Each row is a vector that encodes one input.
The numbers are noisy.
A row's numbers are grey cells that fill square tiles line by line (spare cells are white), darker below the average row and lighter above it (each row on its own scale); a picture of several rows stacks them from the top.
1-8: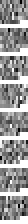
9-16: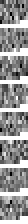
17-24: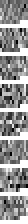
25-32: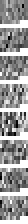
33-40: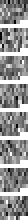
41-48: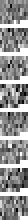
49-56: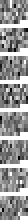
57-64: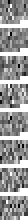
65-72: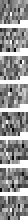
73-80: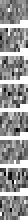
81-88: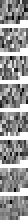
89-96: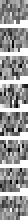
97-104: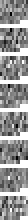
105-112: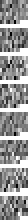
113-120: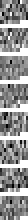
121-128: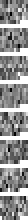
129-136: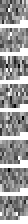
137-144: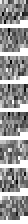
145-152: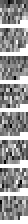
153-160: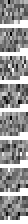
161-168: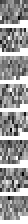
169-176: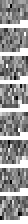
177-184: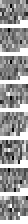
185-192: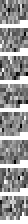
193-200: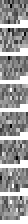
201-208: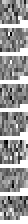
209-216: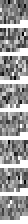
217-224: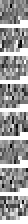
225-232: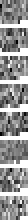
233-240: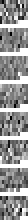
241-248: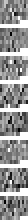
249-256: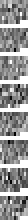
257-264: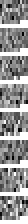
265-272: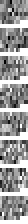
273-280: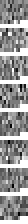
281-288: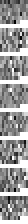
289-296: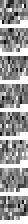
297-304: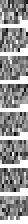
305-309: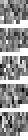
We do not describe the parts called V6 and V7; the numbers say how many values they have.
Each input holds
one of 11 labels and a value of V7, together with a list of up to two items, each either a point on an 8-point circle, or a value of V6.
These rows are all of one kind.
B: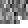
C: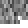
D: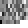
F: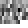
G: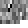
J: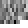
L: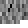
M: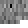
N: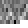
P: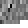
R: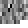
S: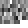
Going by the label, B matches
C, D, F and S.
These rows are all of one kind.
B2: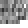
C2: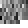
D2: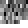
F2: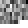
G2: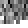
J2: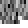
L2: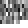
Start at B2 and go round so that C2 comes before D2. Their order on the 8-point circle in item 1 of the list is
B2, G2, F2, L2, J2, C2, D2.
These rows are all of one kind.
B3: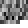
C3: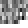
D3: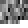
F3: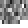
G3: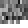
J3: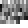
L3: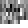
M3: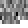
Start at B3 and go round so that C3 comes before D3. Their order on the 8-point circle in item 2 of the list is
B3, L3, M3, C3, F3, G3, D3, J3.
